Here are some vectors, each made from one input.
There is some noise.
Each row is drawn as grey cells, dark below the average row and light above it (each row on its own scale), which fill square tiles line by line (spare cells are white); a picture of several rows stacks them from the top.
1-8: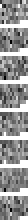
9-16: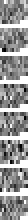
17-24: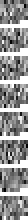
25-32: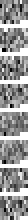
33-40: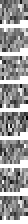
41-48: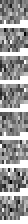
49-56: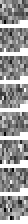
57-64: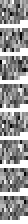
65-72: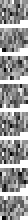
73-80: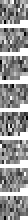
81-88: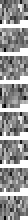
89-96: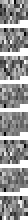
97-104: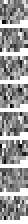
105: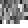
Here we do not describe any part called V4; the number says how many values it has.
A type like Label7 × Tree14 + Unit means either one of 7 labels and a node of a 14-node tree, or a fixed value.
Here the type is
List2(Bool × V4).
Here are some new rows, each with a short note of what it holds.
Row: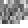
a list of two items
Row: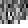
the empty list
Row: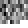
a list of two items
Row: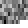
a list of two items
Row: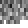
a list of one item
